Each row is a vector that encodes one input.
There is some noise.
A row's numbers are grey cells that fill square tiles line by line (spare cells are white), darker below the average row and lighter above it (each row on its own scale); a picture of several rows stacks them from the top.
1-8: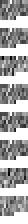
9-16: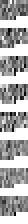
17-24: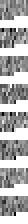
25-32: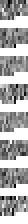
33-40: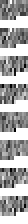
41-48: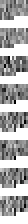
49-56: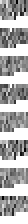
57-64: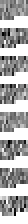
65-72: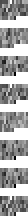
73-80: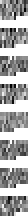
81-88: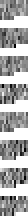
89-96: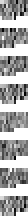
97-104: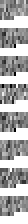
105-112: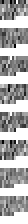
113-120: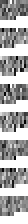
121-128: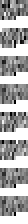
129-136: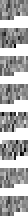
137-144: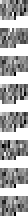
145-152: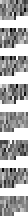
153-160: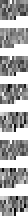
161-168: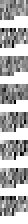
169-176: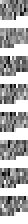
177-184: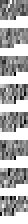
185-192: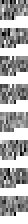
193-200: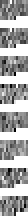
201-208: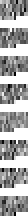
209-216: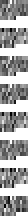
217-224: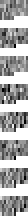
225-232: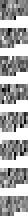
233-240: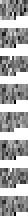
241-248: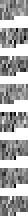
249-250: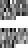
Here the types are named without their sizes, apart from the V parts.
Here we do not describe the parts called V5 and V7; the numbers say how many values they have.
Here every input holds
a value of V5, together with either a fixed value, or a label, a node of a tree, a true/false value and a value of V7.
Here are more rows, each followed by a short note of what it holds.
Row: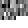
a value of V5
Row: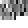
a label, a node of a tree, a true/false value, a value of V5 and a value of V7
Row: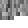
a value of V5
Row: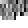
a label, a node of a tree, a true/false value, a value of V5 and a value of V7
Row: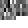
a value of V5
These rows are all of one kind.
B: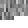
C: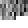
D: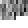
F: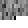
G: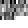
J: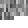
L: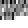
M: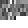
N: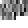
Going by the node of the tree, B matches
J, M and N.
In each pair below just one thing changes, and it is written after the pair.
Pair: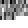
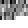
the node of the tree
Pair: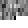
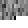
the value of V7
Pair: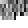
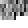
the value of V7
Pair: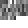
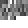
the node of the tree
